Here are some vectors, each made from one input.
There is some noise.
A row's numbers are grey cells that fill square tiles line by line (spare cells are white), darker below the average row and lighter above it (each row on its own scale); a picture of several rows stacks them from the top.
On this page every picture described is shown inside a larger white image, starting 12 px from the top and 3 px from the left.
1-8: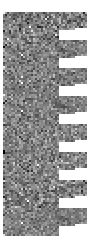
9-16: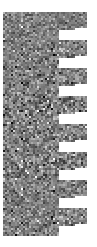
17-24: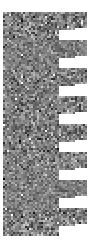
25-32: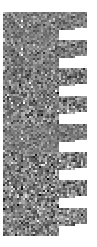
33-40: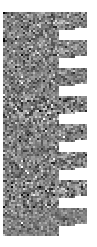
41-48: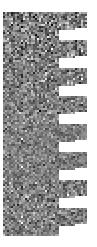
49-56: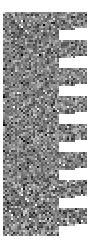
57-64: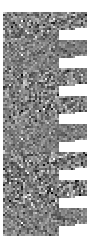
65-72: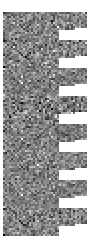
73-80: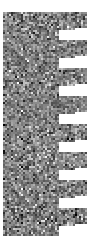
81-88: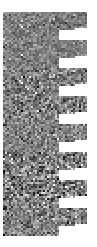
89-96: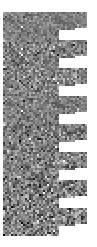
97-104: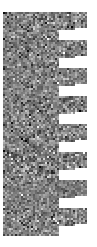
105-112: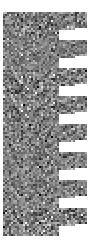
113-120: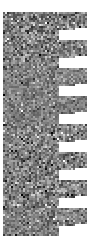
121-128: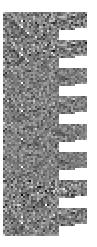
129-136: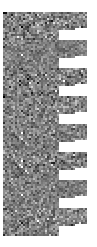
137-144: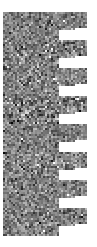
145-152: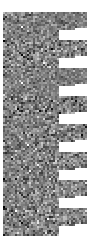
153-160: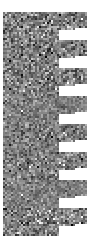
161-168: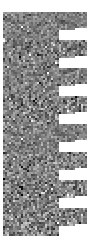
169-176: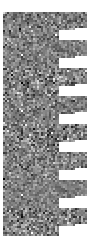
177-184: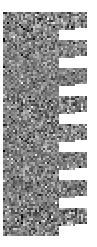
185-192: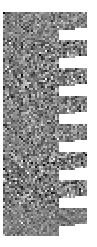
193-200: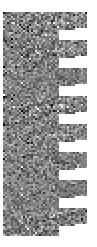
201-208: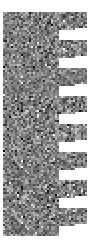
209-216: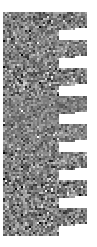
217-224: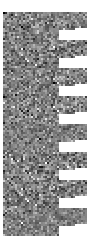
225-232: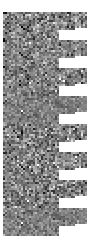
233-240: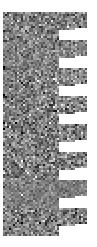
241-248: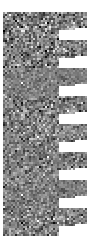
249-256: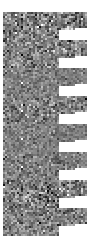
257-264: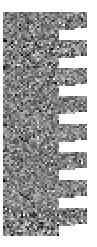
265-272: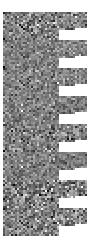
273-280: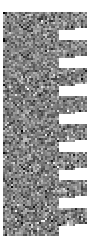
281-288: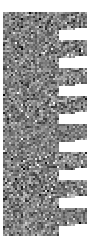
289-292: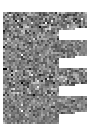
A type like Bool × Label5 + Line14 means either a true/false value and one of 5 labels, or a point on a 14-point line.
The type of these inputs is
Bool × List2(Line9) + Line13.
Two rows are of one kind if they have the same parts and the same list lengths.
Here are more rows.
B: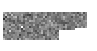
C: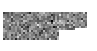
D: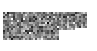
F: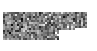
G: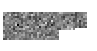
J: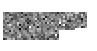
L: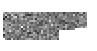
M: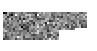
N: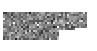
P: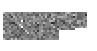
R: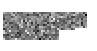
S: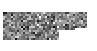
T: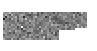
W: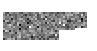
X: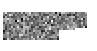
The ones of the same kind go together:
B, L, P, R, T
C, F, G, M, N, S
D, X
J, W

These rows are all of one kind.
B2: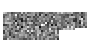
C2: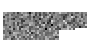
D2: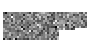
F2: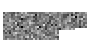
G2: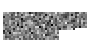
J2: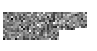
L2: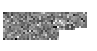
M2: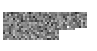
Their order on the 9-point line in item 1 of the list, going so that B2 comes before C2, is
M2, L2, D2, J2, B2, F2, G2, C2.
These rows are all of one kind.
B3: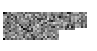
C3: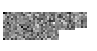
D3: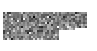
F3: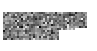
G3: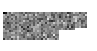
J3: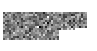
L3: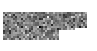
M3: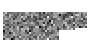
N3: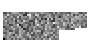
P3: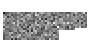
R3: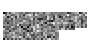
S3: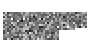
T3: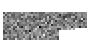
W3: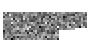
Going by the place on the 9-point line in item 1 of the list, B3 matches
G3, J3, L3 and R3.
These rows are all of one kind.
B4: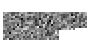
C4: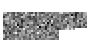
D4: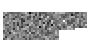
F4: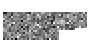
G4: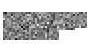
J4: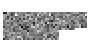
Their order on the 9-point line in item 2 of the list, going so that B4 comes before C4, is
B4, C4, D4, F4, G4, J4.
